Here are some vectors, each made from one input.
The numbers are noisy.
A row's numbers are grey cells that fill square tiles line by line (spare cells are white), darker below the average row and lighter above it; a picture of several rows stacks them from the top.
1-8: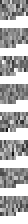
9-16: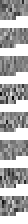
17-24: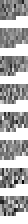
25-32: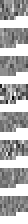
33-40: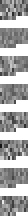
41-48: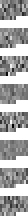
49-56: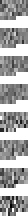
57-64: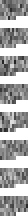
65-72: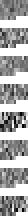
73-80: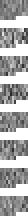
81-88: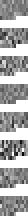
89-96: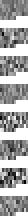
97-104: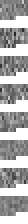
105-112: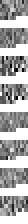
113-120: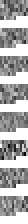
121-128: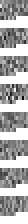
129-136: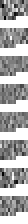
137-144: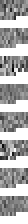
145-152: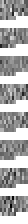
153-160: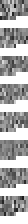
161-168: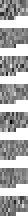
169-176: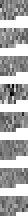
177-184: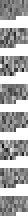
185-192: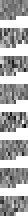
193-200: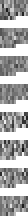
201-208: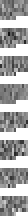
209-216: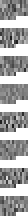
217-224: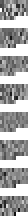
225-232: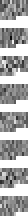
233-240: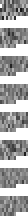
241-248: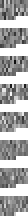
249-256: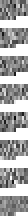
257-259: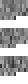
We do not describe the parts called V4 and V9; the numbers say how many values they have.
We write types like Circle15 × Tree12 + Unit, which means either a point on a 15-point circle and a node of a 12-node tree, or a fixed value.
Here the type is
(Line6 + Line7 × V9) × V4.
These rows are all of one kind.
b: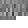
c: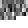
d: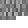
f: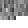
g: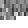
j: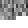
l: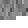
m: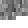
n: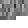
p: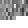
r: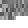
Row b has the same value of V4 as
g and l.
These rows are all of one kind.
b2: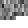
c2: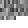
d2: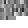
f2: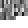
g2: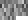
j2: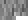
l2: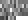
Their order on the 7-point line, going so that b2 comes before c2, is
b2, c2, d2, j2, l2, f2, g2.
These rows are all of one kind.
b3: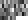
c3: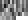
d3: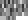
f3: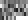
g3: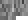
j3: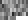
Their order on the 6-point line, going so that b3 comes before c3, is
b3, d3, f3, c3, g3, j3.
